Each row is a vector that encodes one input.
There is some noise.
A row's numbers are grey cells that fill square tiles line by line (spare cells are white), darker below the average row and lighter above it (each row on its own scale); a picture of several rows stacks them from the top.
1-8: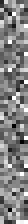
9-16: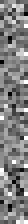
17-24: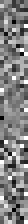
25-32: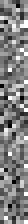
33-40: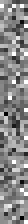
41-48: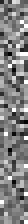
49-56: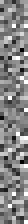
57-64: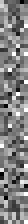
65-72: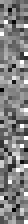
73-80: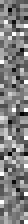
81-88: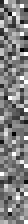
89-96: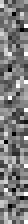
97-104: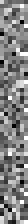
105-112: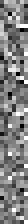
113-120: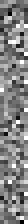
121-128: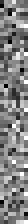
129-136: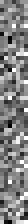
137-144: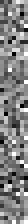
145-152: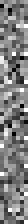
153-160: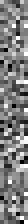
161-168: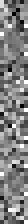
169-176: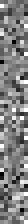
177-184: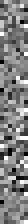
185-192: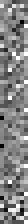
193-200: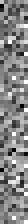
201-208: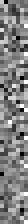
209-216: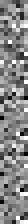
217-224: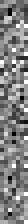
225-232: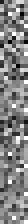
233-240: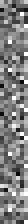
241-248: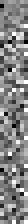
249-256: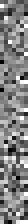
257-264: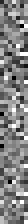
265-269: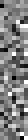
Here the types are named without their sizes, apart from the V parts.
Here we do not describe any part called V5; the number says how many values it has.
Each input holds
either a point on a circle, or four true/false values, or a value of V5.
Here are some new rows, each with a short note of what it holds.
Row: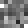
four true/false values
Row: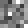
a point on a circle
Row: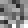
a value of V5
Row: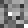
a point on a circle
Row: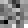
a value of V5
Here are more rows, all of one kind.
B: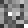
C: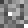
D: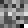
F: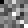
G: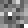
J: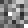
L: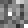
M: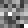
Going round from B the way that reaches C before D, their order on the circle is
B, C, J, L, G, M, D, F.
